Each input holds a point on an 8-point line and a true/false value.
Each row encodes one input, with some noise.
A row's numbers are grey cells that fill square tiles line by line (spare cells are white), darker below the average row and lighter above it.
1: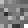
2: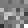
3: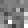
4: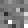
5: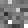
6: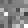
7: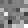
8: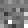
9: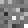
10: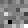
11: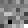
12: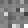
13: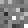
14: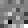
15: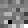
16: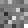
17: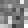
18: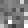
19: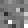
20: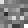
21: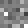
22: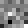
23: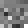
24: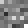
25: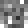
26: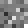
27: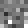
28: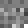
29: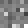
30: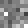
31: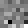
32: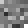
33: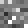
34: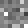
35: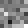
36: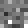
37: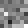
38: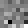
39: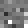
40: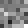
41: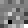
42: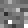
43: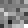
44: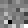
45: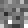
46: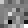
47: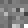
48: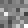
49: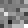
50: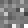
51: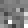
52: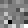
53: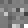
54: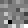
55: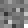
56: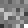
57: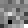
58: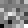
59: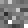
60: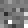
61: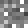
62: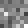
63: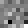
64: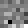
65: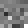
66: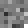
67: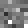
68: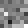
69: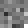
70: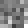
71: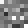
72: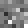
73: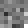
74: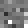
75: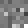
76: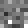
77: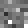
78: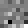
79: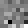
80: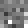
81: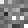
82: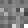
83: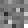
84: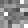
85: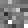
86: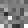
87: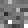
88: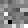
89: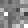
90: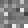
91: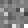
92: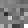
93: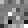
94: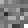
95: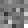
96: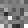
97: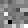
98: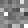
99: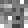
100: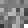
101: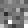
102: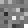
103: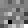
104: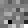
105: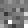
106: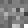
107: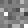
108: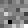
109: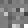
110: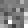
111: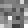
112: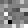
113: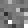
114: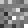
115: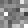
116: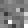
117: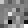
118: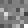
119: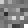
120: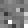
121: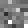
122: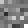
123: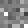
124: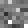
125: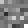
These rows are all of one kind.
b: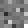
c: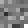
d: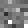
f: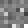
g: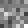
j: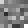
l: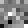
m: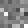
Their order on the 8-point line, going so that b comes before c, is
f, d, m, g, b, l, c, j.
